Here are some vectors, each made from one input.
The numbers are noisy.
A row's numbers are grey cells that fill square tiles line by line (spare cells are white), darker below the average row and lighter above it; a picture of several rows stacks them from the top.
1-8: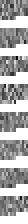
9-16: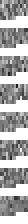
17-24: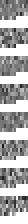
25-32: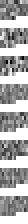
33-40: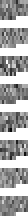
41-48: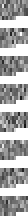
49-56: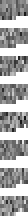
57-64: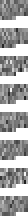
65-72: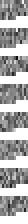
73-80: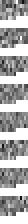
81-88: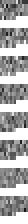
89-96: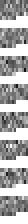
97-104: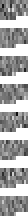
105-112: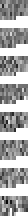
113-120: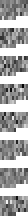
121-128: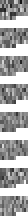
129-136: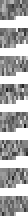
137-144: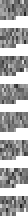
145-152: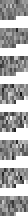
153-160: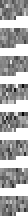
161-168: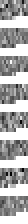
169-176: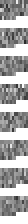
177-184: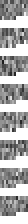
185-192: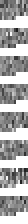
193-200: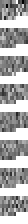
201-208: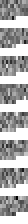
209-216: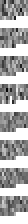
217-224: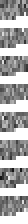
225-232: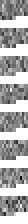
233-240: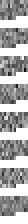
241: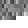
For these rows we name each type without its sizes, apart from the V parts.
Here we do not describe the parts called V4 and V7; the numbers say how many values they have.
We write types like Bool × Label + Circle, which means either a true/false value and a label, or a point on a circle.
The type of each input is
(Bool × Bool × Bool × Bool × V4 + Label) × (Line + V7).
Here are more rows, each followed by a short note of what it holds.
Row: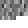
four true/false values, a value of V4 and a value of V7
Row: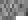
a point on a line, four true/false values and a value of V4
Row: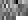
a point on a line, four true/false values and a value of V4
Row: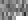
a label and a point on a line
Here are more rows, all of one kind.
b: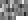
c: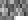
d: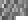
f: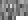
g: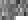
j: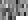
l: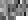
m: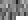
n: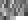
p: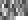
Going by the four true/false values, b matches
c and f.
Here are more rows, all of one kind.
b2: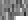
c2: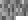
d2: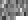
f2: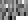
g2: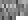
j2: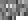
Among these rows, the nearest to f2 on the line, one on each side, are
g2 and j2.
